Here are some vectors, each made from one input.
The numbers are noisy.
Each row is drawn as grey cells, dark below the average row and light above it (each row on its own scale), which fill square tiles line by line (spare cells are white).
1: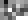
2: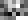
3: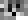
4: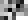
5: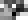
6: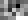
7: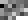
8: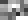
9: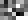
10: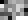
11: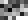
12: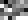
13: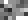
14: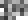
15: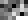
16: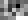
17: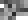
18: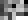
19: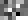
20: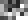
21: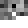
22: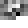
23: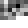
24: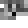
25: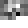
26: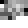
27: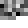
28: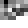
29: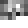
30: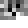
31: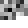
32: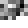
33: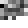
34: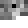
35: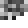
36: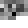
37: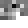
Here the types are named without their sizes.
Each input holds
a node of a tree.
